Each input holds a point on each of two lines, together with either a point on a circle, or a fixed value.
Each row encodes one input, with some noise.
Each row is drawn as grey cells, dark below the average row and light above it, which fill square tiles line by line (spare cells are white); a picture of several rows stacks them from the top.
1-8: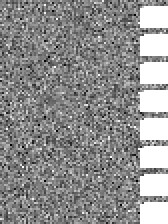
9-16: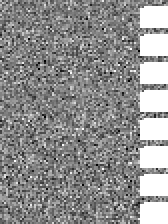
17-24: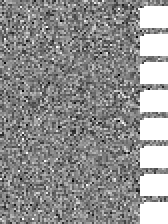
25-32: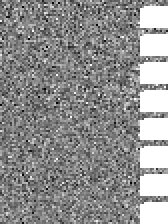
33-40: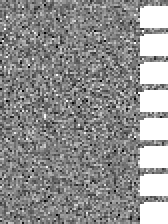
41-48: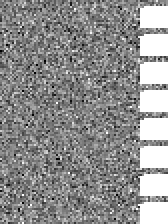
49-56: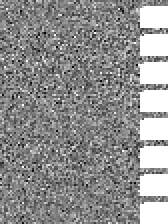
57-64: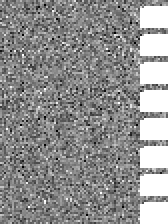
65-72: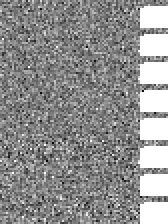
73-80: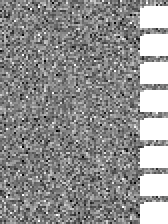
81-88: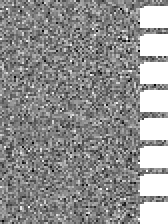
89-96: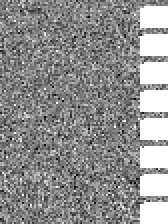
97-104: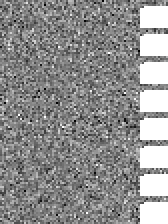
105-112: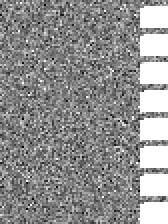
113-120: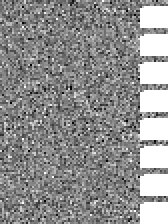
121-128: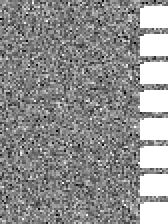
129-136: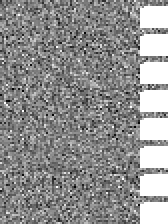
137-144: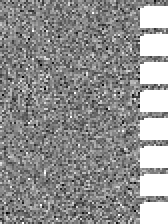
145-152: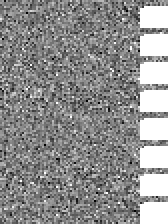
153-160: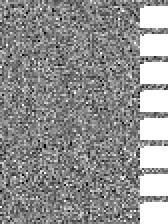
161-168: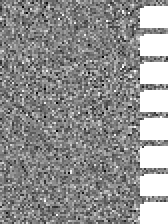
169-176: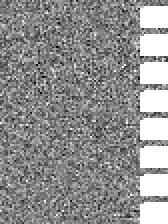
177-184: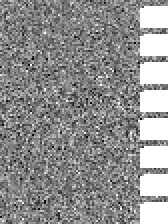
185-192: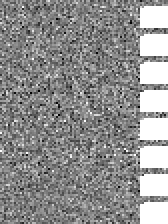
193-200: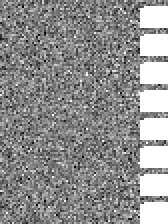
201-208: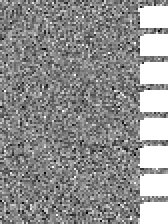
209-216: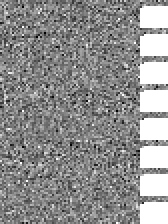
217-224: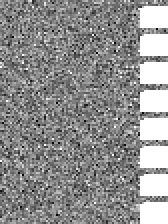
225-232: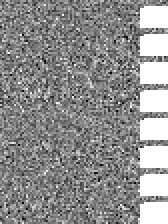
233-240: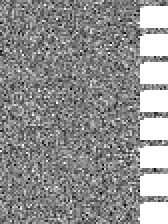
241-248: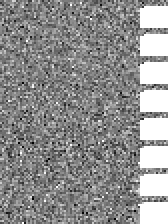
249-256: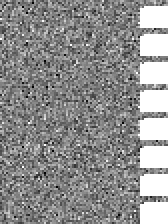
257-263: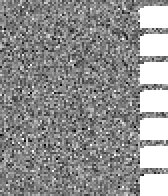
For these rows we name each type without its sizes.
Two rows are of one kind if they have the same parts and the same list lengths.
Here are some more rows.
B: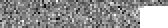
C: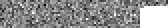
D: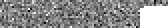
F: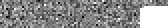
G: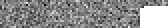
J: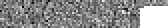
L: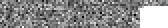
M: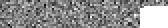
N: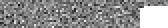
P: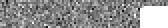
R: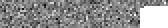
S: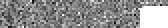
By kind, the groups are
B, C, D, F, L, M, N, P, S
G, J, R

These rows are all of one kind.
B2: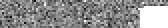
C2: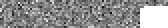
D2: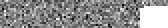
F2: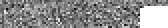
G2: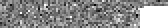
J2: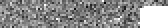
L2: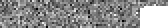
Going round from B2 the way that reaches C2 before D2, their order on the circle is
B2, G2, C2, J2, F2, L2, D2.
